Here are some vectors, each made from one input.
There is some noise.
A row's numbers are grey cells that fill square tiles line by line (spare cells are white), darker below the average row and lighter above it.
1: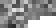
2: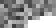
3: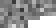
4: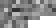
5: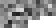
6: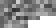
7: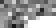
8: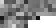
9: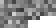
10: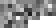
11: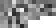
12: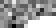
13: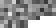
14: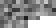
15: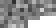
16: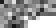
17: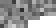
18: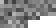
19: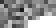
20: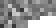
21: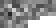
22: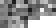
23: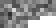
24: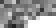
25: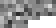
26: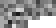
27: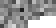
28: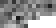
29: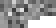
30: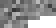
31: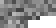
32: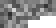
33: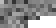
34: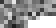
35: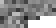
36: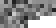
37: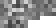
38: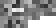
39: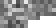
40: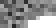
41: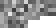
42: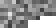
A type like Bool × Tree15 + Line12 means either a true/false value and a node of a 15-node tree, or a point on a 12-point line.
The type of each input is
Bool × Label5.
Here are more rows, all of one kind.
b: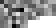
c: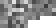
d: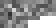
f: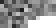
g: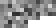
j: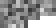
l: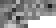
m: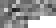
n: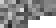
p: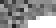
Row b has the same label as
f and p.
